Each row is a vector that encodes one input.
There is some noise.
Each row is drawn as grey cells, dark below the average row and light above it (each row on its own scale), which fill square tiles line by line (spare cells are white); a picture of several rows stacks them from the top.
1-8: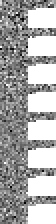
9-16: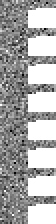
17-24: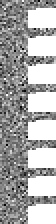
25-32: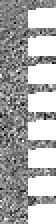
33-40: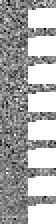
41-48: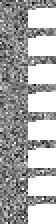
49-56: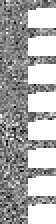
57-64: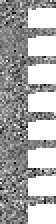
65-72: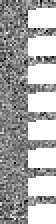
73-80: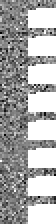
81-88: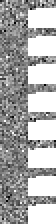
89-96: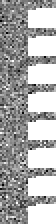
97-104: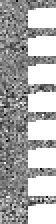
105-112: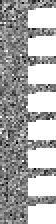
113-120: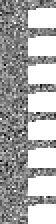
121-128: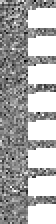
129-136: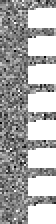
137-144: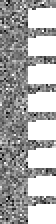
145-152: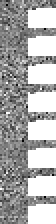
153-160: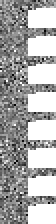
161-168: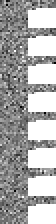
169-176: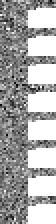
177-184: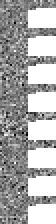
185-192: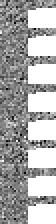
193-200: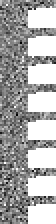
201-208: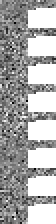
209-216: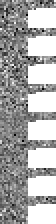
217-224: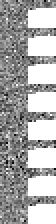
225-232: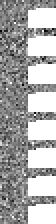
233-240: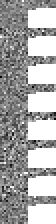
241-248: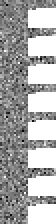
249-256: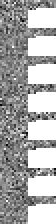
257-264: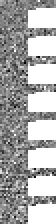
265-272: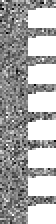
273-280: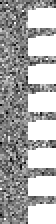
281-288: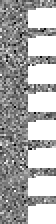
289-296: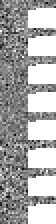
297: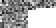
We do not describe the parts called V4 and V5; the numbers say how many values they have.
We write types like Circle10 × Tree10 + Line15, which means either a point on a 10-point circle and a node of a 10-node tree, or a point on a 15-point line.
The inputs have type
Bool × Circle9 × Label9 × V4 × V5.
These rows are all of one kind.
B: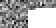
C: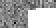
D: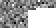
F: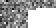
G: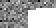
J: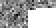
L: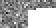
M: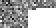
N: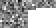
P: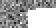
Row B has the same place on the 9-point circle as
D, G and P.
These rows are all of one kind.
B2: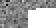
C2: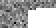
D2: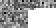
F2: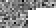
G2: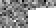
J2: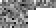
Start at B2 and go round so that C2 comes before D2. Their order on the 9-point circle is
B2, C2, F2, G2, J2, D2.
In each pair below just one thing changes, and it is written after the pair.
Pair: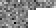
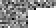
the value of V5
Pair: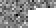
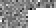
the value of V5
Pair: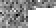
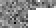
the value of V4
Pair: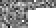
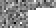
the true/false value
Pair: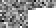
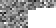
the value of V4
